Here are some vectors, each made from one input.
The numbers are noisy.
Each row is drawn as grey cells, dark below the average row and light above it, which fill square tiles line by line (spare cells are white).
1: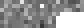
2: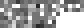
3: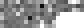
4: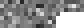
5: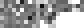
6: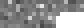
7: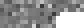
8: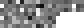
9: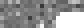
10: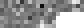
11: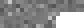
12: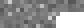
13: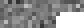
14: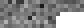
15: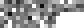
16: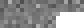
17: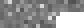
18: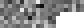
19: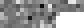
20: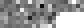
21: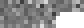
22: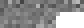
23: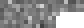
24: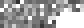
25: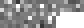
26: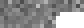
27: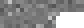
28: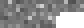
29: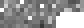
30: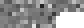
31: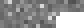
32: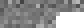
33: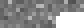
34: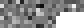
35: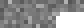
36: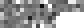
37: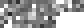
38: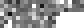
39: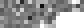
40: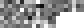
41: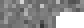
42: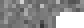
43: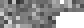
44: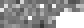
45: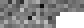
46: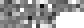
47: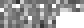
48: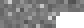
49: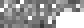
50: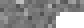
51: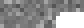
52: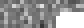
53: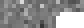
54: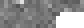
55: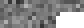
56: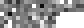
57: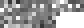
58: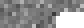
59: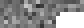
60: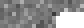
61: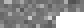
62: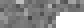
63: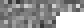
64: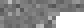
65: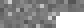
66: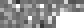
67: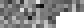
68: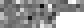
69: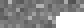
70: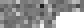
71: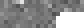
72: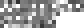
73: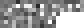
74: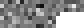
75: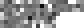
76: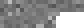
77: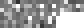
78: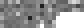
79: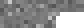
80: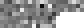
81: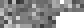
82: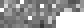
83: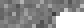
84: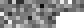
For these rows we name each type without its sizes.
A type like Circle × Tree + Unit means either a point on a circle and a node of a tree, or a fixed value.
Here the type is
Bool × Bool × Bool + Line.
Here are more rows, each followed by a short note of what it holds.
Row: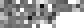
three true/false values
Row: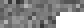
a point on a line
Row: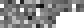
a point on a line
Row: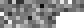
a point on a line
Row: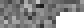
a point on a line
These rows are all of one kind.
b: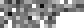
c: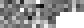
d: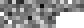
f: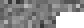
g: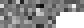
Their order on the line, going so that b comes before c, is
b, d, f, c, g.
